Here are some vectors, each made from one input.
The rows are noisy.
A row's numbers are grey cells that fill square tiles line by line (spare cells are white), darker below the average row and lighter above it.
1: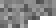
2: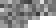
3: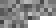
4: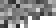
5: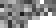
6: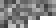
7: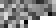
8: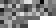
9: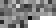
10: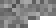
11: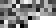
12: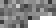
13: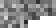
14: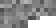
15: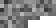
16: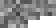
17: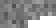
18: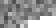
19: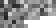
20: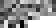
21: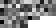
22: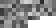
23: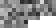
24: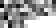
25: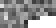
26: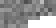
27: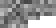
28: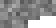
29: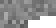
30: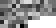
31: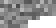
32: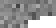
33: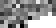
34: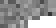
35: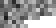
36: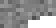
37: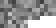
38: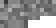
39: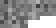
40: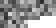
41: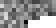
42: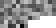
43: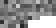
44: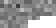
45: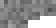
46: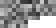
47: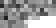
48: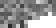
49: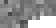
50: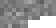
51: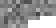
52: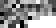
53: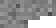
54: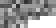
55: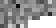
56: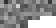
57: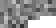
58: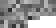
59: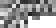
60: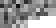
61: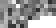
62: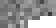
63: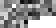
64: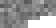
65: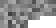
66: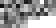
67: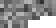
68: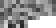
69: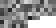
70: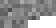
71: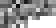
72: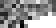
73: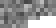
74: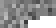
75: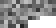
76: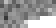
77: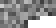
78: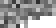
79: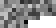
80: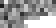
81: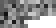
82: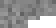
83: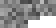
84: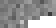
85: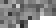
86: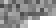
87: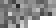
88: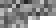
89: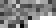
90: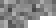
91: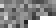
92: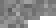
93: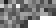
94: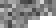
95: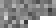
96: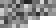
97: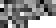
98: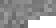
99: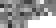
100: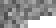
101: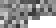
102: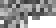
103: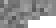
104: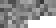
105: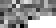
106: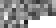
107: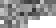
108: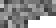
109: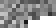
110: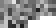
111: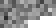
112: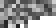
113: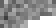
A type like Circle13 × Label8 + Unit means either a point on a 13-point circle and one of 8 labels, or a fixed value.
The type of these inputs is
(Circle9 + Line9) × Circle11.
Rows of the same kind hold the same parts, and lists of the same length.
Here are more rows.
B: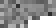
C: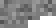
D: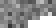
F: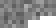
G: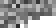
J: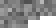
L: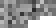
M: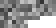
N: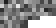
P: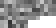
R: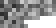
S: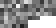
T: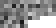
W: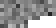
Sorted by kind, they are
B, G, L, M, P, R, S, W
C, D, F, J, N, T

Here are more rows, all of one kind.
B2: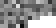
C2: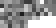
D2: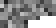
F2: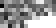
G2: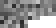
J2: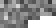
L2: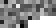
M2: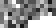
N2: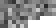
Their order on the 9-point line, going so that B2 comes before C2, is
J2, M2, N2, F2, B2, D2, C2, G2, L2.
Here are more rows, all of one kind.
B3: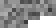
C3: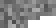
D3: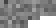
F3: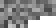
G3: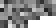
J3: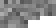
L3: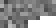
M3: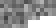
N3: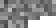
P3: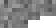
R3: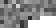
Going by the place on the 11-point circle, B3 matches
C3, F3, G3 and R3.
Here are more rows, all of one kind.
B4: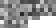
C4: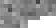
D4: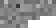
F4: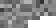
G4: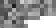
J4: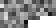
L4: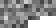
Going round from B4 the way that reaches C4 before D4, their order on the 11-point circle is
B4, F4, J4, L4, C4, D4, G4.
